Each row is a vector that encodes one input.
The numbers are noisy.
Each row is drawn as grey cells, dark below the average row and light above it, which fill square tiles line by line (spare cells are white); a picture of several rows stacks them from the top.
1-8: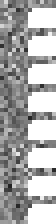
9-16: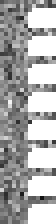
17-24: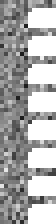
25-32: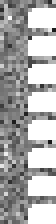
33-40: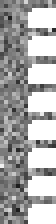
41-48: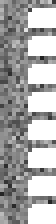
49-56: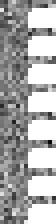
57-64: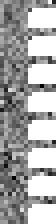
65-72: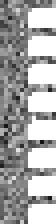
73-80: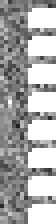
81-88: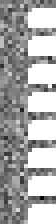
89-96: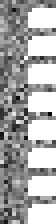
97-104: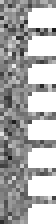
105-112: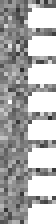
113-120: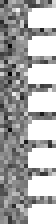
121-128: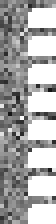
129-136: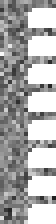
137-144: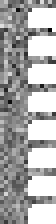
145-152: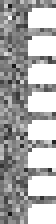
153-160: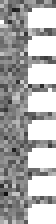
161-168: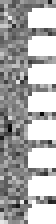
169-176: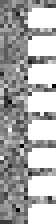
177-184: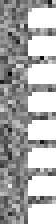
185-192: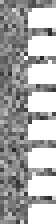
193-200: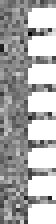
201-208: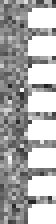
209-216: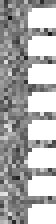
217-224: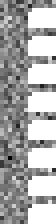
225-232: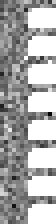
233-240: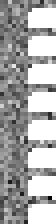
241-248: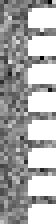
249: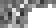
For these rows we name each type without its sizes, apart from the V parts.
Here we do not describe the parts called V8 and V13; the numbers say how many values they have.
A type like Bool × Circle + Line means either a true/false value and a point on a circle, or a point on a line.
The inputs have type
Bool × (Tree + Unit) × V8 × V13.
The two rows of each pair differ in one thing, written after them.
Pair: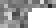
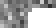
the value of V13
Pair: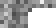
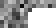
the value of V13
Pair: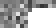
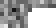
the true/false value
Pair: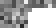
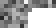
the value of V8
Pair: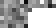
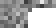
the true/false value
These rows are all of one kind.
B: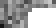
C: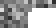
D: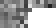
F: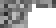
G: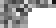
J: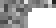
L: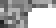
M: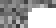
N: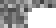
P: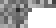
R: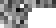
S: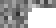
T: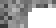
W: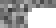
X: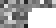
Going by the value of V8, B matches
G, J, L and P.
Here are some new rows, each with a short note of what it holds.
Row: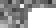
a true/false value, a value of V8 and a value of V13
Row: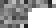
a true/false value, a value of V8 and a value of V13
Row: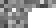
a true/false value, a value of V8 and a value of V13
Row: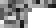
a node of a tree, a true/false value, a value of V8 and a value of V13
